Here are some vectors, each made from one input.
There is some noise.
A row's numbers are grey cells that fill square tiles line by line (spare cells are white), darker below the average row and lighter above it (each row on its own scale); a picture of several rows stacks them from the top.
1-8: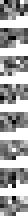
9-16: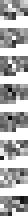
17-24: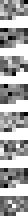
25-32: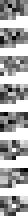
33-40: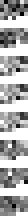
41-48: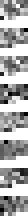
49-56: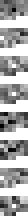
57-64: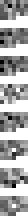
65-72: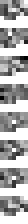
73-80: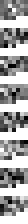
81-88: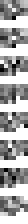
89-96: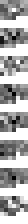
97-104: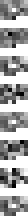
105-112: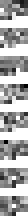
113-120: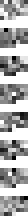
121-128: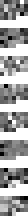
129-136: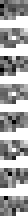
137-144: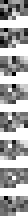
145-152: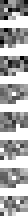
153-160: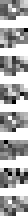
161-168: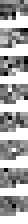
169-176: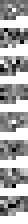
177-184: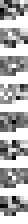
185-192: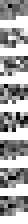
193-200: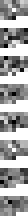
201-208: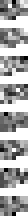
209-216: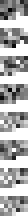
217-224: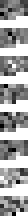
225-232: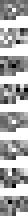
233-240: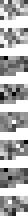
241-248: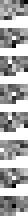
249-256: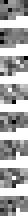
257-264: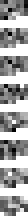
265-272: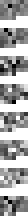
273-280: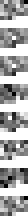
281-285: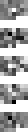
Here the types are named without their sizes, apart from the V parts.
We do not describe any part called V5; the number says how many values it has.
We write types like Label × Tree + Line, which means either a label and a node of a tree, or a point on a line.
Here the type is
Bool × Bool × Bool × Bool + (Label + Line) × List(V5).
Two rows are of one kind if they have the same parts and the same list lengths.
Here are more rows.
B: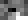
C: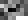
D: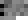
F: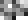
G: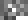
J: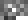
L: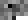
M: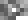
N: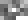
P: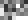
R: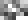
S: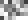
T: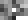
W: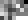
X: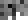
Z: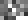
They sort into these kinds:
B, C
D
F, T
G, J, Z
L, X
M, N, R
P, S, W

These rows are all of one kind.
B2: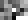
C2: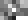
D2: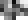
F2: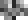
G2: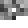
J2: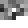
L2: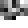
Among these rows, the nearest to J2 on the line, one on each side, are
B2 and G2.
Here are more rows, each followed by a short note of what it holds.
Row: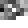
a point on a line, together with a list of two items
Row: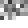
four true/false values
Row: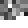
a point on a line, together with the empty list
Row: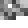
a point on a line, together with a list of two items
